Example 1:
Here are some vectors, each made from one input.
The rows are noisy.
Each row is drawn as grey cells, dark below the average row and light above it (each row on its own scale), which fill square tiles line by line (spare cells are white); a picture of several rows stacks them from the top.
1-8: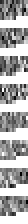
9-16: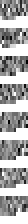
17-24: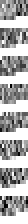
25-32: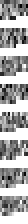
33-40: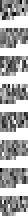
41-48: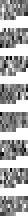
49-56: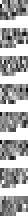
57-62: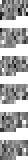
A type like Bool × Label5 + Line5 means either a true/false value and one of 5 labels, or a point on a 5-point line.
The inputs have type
(Bool × Bool × Bool × Bool + Unit) × Label7.
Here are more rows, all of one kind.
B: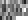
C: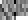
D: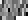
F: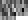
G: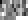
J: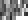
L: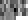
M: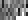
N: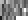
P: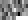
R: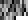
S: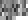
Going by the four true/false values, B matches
J, L and S.
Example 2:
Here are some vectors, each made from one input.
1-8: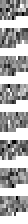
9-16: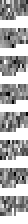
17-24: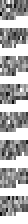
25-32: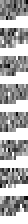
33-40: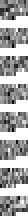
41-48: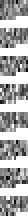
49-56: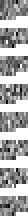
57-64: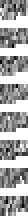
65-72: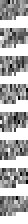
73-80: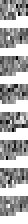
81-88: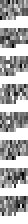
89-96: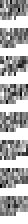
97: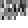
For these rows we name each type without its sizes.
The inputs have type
(Bool × Bool × Bool + Unit) × Tree.
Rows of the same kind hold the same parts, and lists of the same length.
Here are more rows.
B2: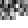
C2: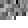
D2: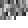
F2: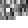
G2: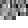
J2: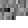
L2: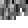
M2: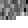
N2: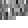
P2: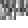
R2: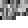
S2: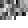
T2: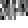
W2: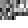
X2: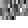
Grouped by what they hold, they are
B2, F2, G2, J2, L2, M2, P2, T2, X2
C2, D2, N2, R2, S2, W2

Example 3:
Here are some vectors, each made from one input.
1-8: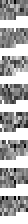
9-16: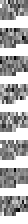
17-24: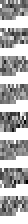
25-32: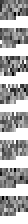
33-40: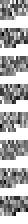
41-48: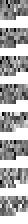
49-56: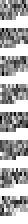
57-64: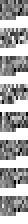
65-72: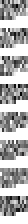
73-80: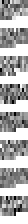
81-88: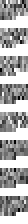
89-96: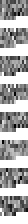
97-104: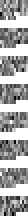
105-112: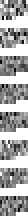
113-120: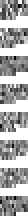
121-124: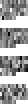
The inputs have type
Bool × Tree9 + Unit.
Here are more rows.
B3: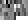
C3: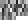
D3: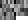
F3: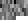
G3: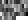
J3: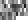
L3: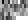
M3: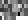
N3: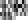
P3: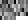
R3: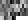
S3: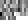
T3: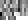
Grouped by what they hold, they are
B3, C3, D3, F3, G3, J3, L3, M3, N3, P3, R3
S3, T3

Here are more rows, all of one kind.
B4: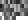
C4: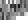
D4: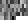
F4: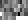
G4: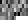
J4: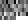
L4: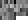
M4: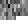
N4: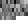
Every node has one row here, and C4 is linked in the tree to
F4, G4, J4 and L4.
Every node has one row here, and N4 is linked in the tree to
L4.
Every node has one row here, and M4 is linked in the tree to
G4.
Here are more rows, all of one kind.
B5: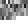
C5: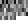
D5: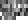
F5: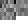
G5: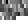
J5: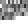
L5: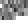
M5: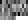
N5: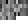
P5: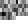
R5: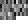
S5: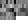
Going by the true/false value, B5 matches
J5, L5 and P5.
